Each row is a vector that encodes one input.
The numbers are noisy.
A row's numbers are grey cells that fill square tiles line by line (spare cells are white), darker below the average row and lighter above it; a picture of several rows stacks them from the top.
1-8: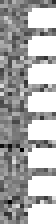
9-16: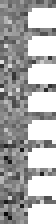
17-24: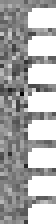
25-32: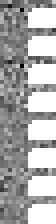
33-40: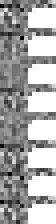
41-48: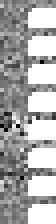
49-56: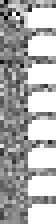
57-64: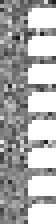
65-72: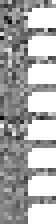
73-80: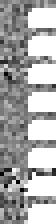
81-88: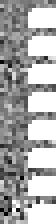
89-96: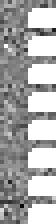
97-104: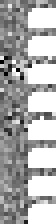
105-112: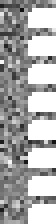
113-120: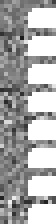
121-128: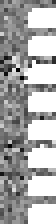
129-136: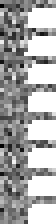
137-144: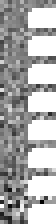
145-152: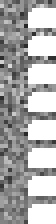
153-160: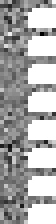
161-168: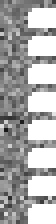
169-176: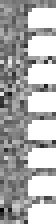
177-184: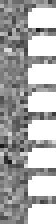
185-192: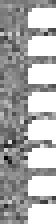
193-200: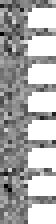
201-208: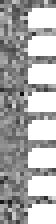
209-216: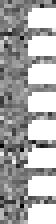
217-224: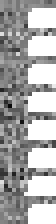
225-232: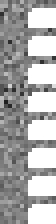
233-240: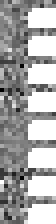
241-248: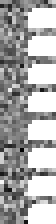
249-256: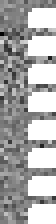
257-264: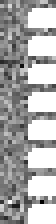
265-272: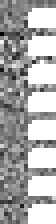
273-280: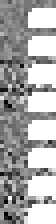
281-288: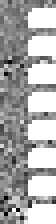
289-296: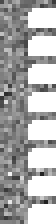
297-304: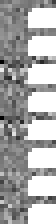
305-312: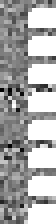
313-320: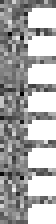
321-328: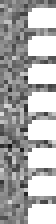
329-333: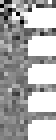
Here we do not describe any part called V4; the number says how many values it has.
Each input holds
a list of up to two items, each a true/false value and a value of V4.
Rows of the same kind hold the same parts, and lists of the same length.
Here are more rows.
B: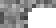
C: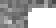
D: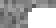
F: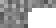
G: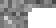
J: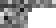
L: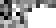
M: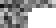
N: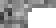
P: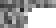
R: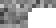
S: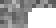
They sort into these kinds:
B, C, D, F, G, N, R, S
J, M, P
L

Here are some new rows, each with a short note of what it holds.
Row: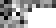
the empty list
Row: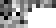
the empty list
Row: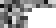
a list of one item
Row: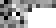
the empty list
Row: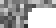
a list of two items
